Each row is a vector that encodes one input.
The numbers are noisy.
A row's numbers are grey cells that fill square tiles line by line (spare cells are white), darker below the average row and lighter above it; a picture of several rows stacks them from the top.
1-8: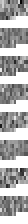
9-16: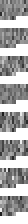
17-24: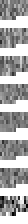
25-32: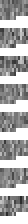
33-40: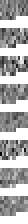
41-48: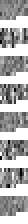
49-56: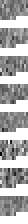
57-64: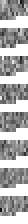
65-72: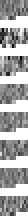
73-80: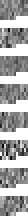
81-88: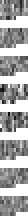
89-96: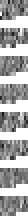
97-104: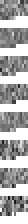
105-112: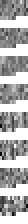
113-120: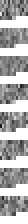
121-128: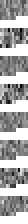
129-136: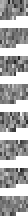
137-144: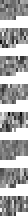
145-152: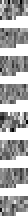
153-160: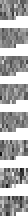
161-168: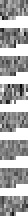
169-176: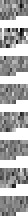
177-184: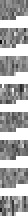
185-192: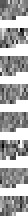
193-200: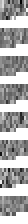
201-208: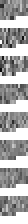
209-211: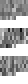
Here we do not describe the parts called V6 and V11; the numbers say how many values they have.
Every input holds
a value of V6 and a value of V11, together with either one of 8 labels, or three true/false values.
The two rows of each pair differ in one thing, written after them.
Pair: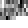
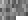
the value of V6
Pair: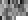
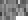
the value of V11
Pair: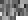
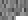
the label
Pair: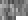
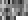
the value of V6
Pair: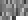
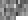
the value of V6
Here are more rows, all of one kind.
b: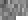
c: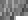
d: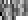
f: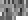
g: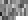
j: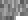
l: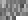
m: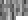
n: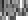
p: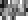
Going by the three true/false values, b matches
g and p.
